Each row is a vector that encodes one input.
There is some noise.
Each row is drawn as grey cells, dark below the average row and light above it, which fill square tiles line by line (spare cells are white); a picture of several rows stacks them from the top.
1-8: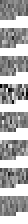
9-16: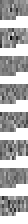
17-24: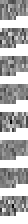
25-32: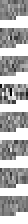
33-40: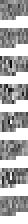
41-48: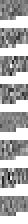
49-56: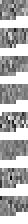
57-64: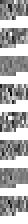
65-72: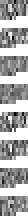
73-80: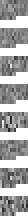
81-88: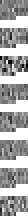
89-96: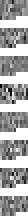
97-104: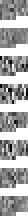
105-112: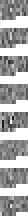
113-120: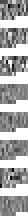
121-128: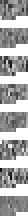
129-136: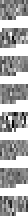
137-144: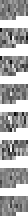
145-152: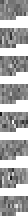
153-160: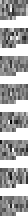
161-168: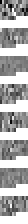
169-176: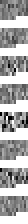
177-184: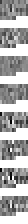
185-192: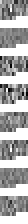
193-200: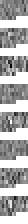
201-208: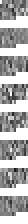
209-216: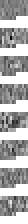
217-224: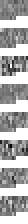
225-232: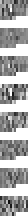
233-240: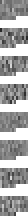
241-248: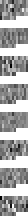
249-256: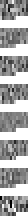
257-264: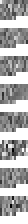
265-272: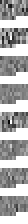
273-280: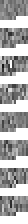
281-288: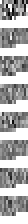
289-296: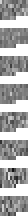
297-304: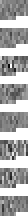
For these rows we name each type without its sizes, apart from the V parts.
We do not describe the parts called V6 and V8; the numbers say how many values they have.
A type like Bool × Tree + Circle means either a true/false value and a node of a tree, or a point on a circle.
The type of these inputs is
(Bool × V6 + Label) × Circle × List(V8).
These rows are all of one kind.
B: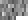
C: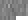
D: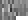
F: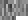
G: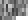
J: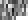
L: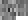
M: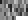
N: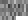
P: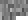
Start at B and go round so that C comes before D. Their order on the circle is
B, C, D, P, M, L, N, F, J, G.
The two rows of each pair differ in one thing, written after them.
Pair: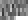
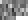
the value of V8 in item 1 of the list
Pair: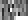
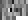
the place on the circle
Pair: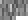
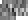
the true/false value
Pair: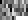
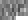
the true/false value
